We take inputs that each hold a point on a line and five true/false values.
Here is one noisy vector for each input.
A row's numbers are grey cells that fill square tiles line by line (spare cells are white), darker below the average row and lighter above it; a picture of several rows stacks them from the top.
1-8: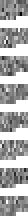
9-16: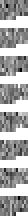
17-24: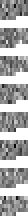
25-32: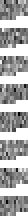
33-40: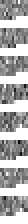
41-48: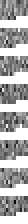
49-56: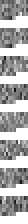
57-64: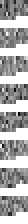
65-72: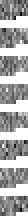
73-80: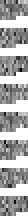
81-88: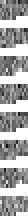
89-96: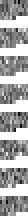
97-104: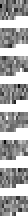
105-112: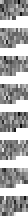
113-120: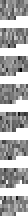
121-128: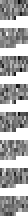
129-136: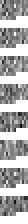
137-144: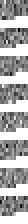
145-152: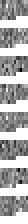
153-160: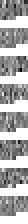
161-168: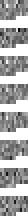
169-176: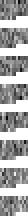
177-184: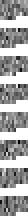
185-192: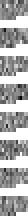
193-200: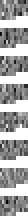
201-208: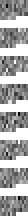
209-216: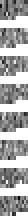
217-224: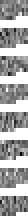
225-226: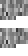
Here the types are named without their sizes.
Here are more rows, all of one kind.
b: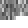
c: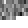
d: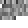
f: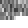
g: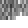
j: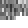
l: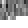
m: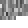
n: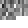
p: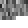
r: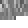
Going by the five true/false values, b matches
f, g and j.
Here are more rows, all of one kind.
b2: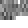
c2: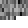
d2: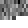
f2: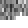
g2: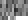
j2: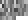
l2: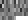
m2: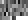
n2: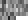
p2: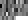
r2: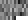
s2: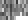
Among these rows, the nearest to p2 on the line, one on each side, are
g2 and l2.
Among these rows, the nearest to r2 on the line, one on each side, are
f2 and s2.
